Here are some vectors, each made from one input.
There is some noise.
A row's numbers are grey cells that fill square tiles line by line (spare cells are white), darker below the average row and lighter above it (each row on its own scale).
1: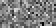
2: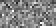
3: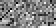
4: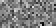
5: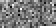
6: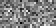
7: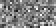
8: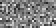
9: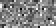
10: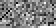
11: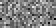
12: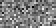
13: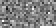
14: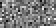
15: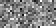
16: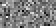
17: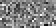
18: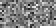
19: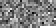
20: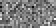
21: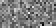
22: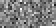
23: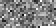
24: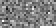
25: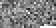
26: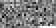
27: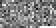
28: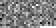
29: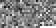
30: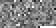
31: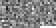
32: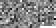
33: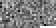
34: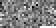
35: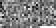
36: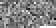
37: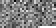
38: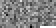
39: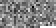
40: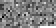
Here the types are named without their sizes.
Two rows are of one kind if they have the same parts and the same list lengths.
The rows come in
3 kinds.
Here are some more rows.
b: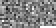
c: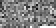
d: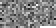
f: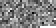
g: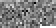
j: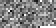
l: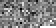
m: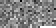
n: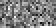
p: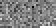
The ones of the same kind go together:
b
c, g, p
d, f, j, l, m, n

